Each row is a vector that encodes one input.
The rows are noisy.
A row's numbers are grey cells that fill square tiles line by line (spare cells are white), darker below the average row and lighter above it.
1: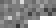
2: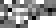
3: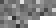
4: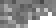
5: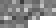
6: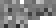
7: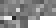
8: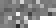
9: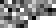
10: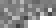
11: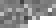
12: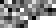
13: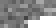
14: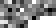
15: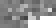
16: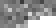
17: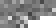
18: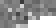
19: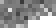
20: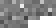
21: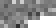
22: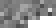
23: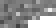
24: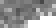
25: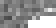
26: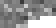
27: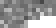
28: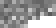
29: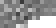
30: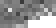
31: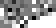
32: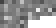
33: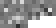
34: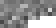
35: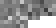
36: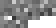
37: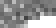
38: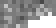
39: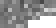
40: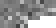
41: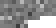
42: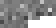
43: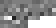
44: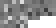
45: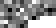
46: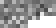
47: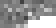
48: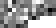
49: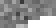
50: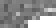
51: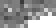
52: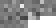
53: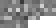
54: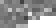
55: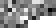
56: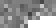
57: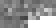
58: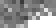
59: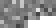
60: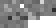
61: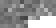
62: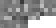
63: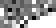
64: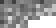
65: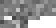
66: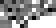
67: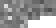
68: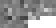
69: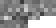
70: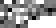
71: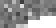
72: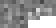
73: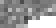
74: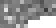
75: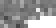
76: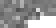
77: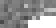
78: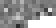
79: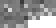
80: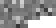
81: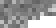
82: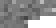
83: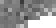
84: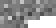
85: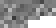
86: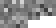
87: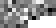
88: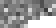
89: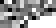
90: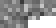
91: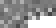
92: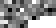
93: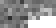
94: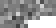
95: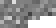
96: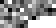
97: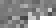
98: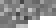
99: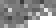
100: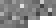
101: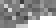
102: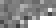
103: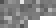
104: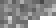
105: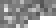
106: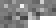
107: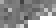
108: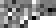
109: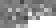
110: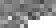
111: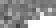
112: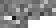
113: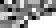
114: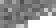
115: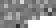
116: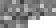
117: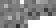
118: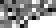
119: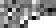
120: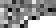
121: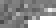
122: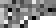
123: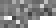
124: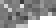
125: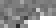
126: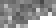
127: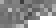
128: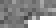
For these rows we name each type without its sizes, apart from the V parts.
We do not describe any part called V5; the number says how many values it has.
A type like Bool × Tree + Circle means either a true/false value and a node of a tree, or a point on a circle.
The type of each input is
(Bool × Bool × Bool × Bool + Unit) × V5 + Tree.
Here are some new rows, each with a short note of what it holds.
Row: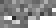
a value of V5
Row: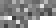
a value of V5
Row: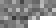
a value of V5
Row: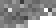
four true/false values and a value of V5
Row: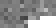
four true/false values and a value of V5
